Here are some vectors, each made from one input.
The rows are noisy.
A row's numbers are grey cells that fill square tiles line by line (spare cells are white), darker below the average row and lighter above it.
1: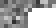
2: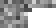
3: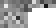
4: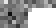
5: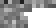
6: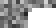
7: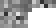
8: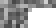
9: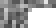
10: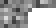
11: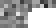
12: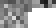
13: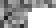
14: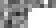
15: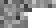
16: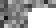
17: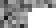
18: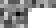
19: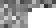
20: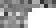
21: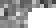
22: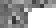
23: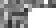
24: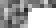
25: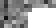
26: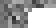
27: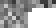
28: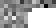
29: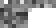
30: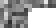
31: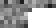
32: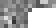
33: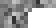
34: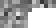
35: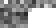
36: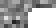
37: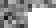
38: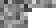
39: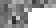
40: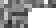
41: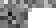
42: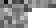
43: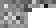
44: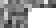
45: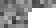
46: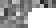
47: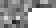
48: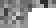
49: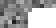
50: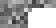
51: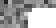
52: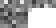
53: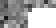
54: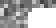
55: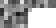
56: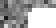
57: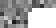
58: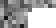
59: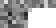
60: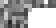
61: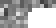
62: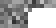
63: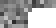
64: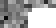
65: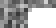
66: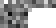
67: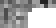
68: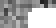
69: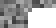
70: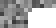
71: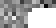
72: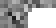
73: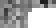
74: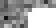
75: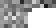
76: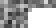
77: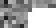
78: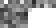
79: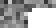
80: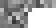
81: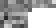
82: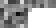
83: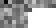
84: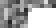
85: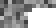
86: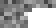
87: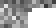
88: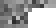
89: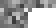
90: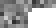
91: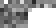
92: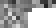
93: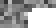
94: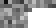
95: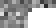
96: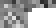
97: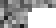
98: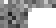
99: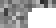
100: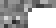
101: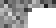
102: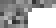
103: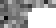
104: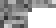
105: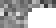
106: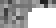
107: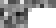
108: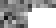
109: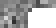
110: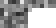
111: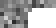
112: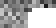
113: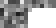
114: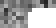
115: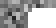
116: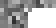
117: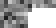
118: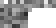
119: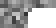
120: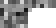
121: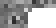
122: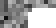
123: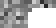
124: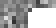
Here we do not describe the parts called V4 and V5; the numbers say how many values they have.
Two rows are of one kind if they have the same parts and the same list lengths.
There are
2 kinds of row.
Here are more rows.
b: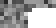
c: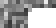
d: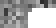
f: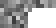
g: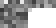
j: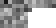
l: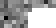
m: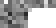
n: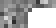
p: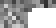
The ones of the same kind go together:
b, d, g, l, p
c, f, j, m, n

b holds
a point on a 6-point line, a true/false value and a value of V4.
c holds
a true/false value, a value of V4 and a value of V5.
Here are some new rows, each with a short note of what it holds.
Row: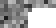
a point on a 6-point line, a true/false value and a value of V4
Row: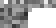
a true/false value, a value of V4 and a value of V5
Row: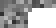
a point on a 6-point line, a true/false value and a value of V4
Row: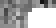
a point on a 6-point line, a true/false value and a value of V4
